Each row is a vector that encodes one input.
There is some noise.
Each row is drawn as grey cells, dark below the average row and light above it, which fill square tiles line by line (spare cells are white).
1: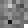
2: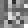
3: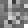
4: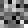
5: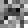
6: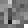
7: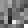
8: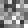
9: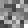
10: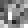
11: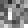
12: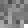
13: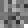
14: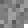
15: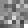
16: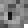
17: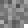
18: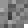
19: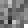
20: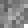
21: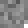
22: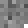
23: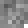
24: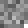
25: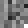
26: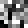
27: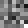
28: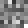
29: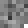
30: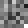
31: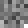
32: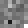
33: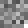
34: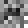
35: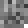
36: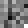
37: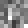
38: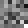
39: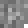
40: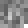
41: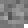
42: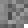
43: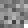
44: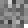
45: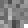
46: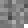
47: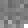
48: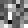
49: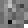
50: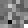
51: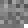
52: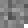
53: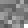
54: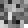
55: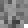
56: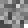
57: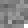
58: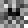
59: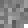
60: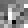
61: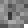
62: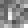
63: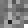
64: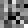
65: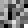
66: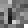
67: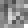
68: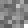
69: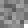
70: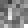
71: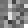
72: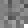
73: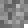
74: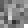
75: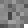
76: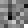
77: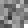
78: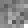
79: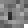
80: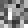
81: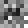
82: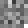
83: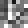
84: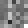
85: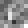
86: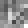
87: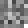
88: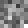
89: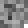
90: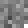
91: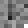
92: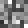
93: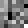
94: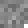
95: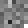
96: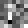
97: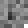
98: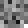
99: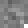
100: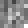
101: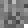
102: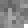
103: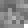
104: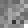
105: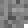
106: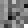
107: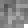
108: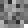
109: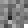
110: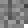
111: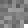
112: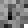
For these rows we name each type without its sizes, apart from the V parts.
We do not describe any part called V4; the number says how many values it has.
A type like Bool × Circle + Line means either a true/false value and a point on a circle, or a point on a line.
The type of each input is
List(Line × (Line + V4)).
